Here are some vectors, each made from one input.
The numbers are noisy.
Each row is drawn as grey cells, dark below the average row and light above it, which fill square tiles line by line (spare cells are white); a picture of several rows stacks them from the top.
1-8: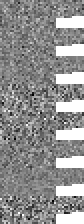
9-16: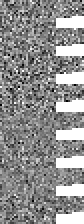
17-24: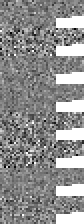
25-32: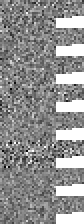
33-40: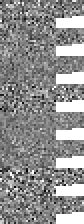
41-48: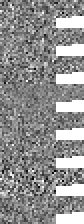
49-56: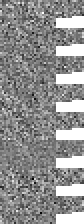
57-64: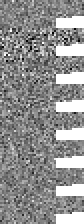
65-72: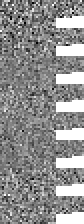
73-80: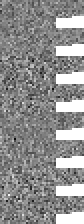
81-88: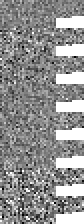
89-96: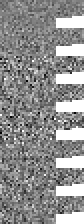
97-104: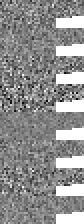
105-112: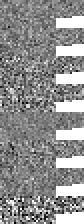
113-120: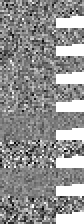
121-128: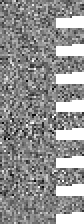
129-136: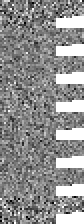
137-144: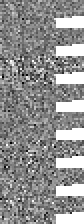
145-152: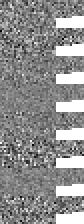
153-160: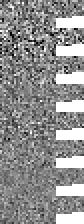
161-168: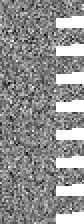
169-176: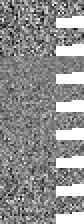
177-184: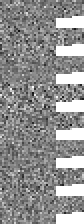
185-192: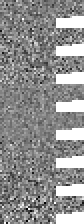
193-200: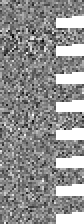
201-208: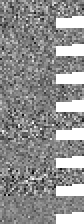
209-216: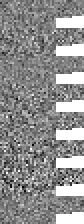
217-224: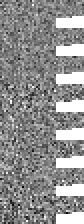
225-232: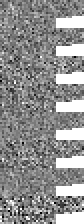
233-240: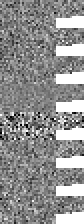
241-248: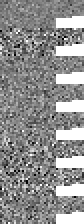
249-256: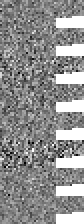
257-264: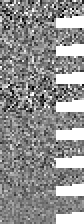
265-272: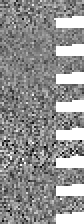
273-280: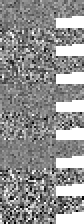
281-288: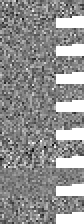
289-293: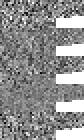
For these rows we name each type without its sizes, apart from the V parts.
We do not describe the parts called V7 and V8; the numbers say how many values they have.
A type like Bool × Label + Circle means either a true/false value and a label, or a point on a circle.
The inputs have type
(Circle + V7) × (Circle + V8) + Line.
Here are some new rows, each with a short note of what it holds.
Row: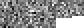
a point on a circle and a value of V7
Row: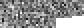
a point on a circle and a value of V8
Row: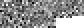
a point on a line
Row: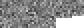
a point on a circle and a value of V8
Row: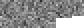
a point on each of two circles
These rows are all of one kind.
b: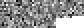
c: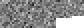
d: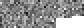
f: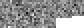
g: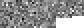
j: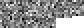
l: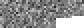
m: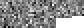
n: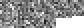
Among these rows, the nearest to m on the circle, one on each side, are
c and f.
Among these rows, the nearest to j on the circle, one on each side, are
d and l.
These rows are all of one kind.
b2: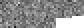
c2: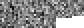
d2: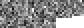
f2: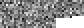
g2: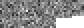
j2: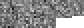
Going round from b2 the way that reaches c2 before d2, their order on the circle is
b2, c2, j2, f2, d2, g2.
